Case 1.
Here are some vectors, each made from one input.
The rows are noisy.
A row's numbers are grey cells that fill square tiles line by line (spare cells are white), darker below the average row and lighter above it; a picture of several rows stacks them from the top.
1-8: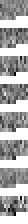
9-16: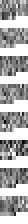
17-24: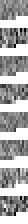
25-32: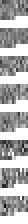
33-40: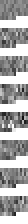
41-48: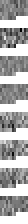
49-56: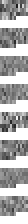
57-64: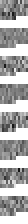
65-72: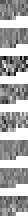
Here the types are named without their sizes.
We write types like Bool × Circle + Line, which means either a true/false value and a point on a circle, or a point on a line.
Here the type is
Label.
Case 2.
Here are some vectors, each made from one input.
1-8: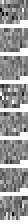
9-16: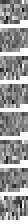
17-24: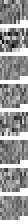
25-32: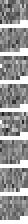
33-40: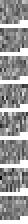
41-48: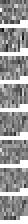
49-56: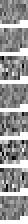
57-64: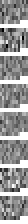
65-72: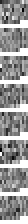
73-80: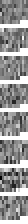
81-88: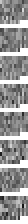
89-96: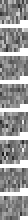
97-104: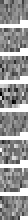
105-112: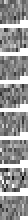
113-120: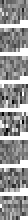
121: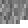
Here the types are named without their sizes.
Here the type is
Bool × Bool × Bool × Bool × Bool.
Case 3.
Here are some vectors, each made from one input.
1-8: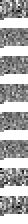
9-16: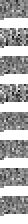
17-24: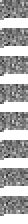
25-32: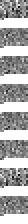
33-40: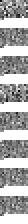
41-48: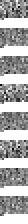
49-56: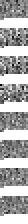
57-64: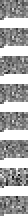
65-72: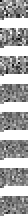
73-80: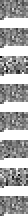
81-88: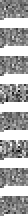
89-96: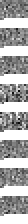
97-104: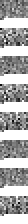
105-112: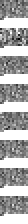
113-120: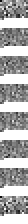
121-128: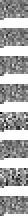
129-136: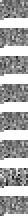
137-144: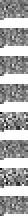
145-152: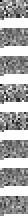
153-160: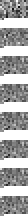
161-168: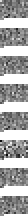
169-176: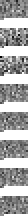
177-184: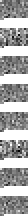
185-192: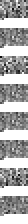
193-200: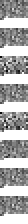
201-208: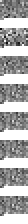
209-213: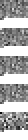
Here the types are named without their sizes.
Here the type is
Bool × Bool × Bool.
